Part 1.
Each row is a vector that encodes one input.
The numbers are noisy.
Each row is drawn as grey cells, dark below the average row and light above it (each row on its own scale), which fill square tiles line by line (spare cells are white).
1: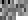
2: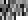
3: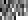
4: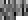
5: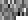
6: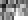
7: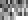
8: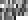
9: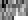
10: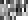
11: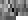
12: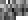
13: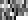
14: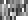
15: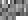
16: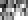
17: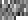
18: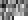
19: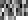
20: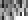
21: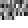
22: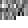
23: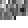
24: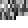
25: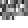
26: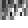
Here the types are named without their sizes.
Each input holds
a point on a line.
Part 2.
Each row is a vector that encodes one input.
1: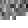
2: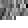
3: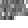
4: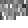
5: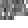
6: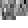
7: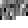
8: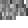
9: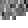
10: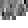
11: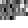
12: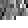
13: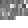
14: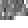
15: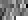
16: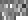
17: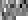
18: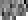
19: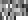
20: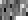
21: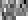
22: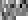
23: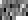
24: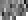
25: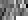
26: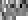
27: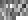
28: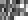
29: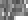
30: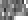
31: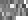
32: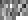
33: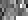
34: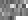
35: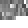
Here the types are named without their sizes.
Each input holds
a point on a line.
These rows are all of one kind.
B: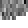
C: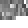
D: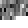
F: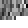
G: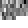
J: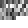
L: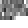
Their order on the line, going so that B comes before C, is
G, B, F, D, L, C, J.
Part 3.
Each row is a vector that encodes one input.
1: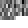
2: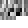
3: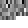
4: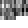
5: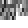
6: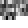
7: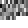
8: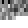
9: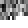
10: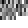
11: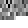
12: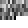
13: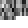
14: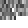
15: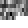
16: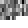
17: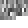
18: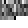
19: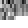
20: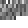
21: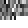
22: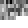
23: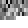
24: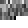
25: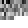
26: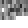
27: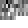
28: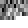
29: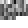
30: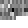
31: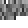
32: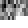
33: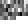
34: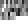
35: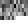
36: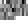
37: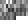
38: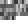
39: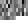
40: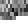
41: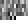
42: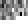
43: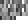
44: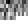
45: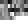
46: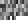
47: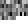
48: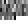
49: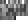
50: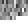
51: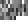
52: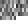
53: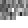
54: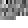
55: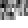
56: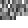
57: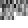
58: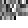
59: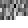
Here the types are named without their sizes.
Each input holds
a point on a circle.
